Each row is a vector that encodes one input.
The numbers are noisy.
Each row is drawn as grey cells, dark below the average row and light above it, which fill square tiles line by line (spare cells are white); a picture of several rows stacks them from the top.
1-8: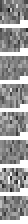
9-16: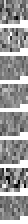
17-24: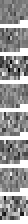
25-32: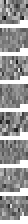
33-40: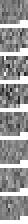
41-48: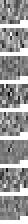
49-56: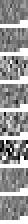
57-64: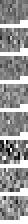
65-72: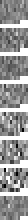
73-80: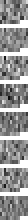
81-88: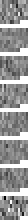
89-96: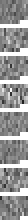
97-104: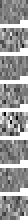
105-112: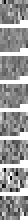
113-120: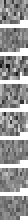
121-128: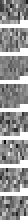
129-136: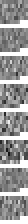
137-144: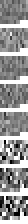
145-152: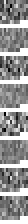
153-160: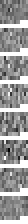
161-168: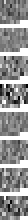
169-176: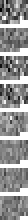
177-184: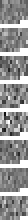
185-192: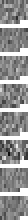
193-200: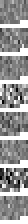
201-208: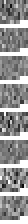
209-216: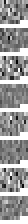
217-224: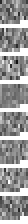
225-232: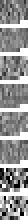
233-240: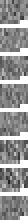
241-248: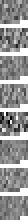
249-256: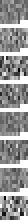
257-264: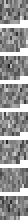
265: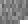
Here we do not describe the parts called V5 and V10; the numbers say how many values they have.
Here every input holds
either a point on a 7-point line and a value of V5, or a list of up to two items, each a true/false value and a value of V10.
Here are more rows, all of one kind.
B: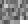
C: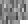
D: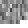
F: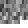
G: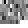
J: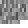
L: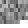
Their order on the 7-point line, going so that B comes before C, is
D, F, B, L, G, C, J.
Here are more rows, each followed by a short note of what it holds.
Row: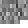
the empty list
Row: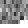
a list of one item
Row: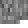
a list of one item
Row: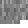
a list of two items
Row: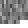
a list of one item
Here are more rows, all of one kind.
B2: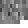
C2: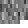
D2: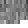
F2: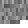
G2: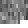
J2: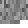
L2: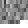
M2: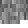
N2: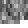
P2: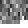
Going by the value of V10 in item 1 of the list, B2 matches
J2 and L2.
